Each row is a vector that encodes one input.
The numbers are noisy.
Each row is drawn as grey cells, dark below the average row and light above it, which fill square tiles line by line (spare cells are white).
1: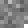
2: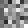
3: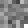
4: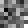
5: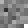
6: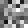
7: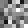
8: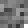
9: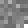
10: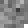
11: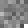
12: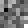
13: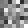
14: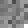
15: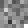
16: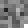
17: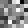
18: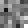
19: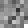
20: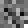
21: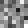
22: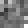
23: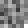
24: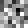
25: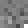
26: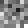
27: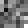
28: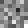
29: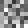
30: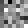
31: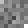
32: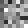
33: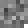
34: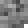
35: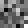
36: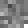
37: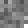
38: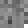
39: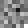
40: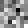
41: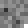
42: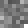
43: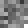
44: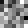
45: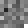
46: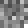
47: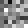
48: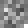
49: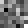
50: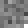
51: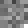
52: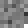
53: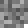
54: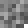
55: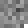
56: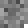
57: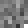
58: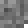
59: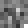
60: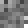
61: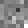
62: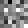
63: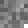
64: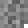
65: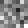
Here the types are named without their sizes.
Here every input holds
either a fixed value, or a node of each of two trees.
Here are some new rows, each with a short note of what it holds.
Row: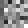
a fixed value
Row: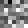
a fixed value
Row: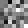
a fixed value
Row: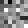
a fixed value
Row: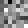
a fixed value
